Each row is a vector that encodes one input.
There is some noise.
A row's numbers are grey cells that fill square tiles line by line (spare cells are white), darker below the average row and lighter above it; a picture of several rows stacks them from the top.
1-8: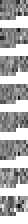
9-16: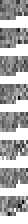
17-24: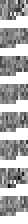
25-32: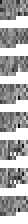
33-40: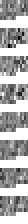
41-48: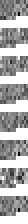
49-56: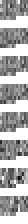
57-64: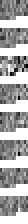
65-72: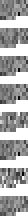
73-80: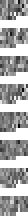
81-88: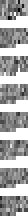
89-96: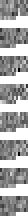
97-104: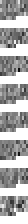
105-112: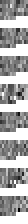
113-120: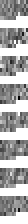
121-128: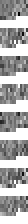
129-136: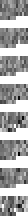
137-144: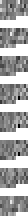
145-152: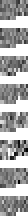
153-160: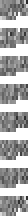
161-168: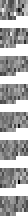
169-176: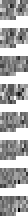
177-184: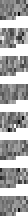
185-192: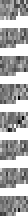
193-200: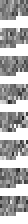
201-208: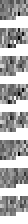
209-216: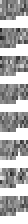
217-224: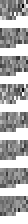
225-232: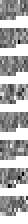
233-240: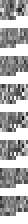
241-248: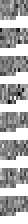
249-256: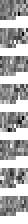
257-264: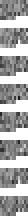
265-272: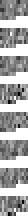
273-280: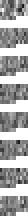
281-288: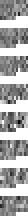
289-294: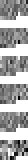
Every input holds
a list of up to two points on an 8-point line.
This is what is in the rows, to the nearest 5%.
All of them are lists of up to two points on an 8-point line: a few are empty, 45% hold one and 55% two.
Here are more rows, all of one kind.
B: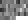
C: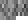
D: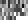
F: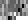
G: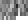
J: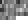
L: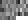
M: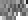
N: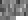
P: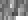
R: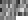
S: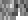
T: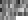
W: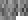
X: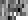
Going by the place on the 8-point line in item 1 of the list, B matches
J, L, R and T.
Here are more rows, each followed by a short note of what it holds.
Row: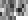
a list of one item
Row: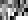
the empty list
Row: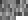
a list of two items
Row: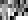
the empty list
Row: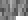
a list of two items
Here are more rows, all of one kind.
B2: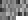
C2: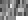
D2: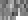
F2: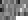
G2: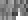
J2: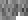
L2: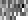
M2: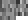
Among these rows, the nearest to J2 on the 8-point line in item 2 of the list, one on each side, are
B2 and F2.
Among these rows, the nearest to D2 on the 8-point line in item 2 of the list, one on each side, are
G2 and L2.
